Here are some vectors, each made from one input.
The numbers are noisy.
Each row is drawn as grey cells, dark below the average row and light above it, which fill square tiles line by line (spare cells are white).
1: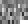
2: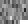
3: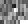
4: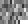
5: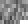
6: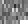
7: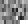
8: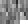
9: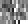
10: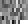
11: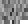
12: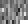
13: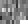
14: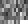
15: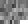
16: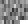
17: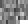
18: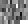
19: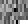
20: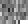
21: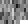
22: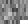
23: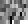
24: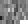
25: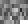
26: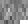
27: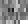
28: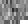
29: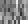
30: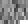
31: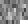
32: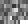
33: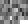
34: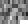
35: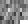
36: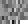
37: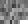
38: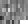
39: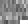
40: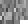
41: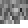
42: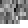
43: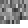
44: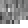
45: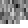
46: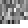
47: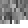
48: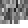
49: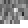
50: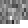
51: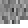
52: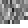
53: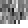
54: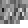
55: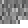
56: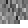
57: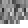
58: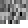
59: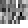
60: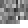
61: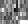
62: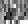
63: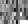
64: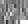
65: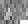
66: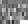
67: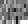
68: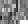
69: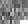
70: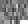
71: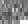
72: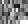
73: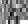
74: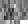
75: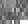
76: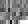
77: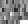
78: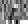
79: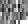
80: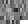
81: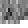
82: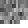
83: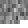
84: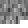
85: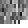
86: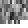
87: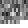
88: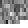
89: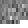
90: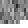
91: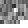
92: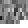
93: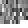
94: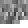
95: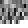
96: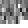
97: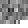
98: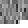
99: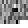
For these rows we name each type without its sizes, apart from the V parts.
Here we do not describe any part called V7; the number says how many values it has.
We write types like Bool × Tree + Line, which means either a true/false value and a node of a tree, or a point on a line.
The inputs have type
Label × (Line + V7).
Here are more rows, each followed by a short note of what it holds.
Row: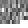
a label and a point on a line
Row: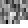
a label and a point on a line
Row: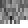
a label and a value of V7
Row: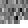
a label and a value of V7
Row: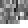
a label and a point on a line
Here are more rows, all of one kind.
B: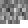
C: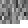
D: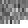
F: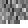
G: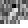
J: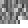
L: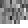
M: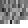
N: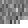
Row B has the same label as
G and M.
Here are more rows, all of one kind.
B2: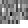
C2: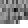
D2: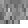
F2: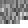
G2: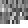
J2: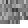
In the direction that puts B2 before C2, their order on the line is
B2, G2, F2, D2, J2, C2.
